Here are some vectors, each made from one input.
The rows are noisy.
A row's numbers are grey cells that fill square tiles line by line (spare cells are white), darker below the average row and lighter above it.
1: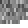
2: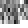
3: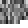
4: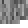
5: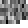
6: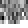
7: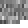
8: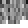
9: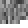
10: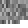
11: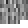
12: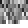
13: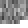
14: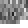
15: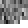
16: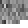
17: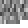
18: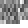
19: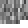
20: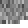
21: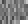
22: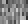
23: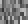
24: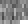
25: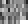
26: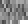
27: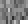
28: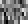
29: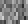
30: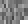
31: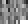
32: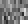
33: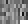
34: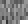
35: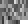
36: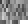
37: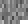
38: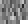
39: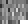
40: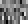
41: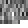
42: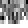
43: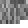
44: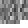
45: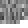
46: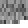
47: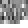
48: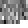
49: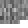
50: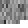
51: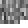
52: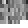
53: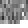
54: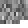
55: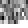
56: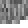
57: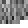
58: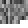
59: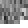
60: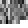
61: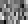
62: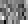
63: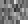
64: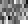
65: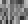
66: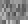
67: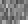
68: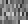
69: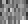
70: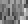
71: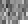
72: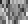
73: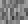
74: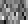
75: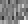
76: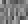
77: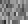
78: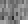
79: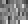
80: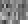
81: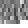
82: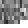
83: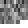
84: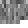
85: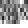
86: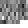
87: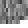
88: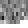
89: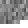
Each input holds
one of 6 labels.
